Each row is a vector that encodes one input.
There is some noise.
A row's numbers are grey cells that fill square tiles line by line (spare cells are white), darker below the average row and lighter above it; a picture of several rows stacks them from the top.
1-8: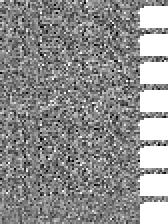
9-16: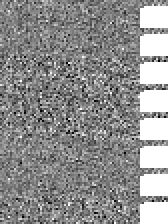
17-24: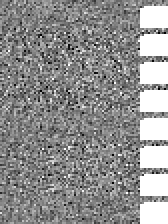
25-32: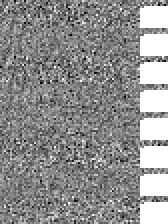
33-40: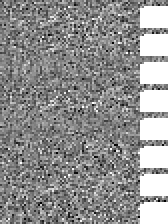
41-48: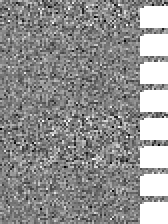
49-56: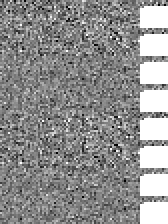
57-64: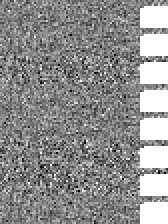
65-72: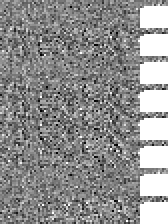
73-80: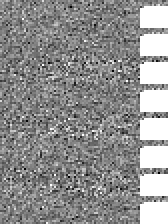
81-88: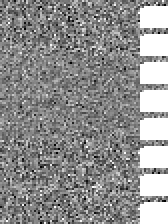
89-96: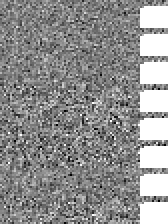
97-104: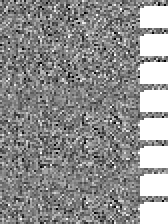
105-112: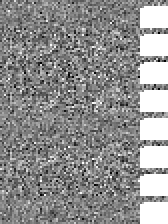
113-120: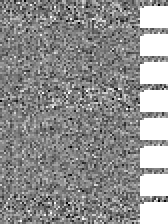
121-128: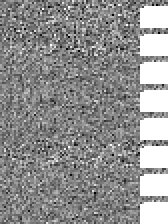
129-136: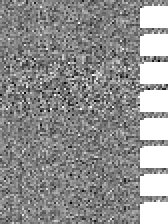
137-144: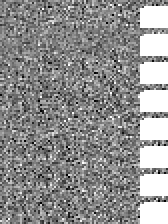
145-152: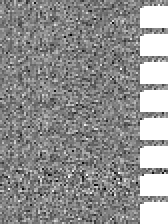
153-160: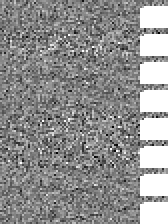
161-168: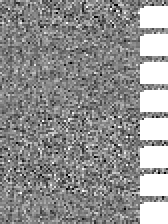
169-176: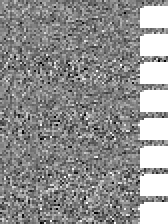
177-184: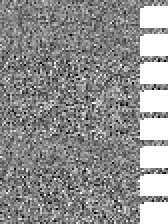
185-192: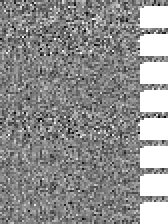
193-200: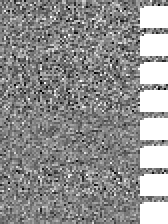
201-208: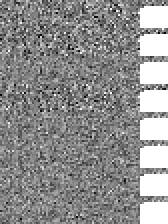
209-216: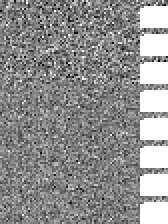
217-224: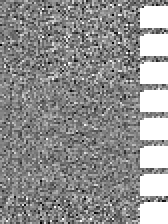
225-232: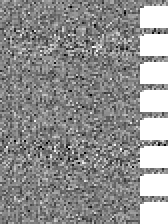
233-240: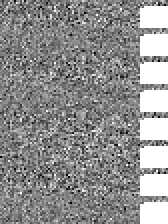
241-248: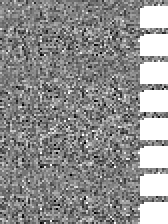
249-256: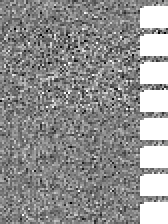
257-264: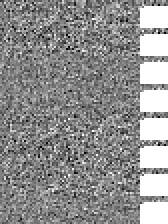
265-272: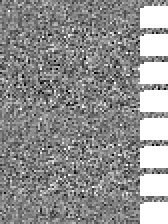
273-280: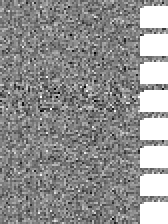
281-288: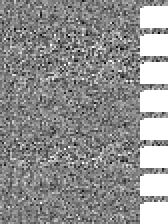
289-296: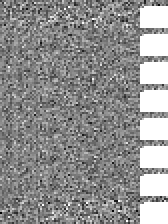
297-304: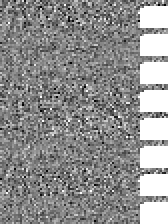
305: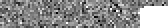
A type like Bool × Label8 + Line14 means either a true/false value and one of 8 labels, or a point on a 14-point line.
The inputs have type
Circle14 + Tree7 × Tree7 × Tree7 × Tree7.
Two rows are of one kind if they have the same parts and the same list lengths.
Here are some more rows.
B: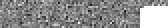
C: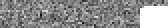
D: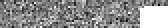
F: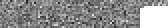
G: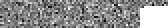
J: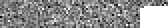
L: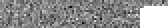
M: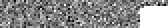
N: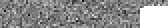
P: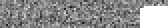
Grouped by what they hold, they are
B, C, F, L, N, P
D, G, J, M

